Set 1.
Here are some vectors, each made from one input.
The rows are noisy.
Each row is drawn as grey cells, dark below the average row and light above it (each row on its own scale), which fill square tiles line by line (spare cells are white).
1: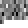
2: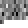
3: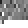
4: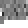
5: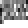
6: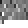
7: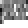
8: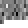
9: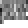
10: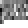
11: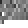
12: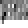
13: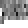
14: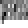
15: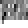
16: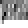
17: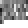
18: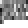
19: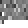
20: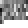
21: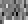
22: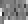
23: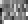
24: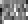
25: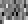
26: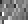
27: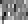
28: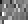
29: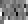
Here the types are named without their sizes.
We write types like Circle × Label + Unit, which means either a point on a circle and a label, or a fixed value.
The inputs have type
Line.
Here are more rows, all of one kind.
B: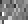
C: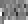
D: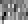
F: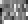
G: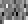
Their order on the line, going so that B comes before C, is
F, B, D, C, G.
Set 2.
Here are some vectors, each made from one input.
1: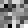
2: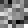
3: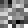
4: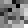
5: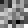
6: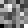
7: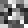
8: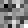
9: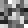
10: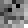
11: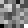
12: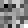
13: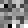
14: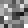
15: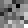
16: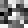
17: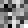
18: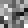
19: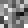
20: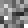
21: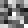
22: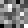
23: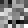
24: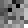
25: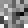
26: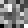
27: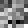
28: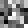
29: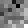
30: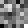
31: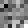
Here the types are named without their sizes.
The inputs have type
Label.
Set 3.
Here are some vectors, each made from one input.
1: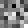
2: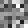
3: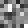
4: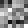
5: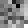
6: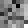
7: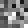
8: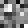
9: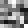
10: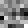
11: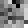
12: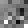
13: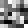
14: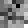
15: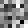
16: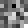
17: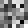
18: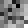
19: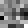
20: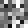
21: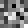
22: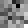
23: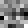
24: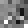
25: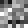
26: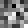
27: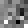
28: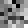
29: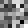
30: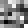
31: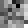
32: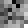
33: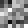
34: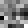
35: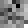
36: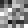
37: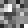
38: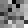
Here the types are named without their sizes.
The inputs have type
Label.
